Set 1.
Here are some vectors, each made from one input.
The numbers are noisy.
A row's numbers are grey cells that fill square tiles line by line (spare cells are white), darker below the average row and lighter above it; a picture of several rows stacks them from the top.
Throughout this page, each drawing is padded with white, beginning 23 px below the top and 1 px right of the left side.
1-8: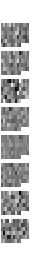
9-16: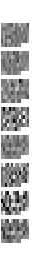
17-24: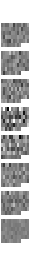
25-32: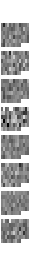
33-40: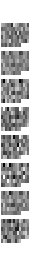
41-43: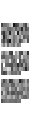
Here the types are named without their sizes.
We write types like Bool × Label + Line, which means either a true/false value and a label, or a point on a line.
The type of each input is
Line × Line + Unit.
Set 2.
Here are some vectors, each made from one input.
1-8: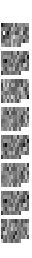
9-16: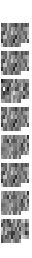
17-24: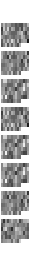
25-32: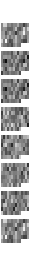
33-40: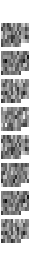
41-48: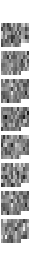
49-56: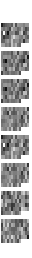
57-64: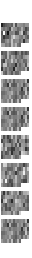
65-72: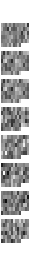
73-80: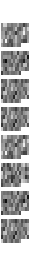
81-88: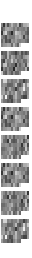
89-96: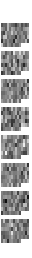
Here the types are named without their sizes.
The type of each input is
Label.
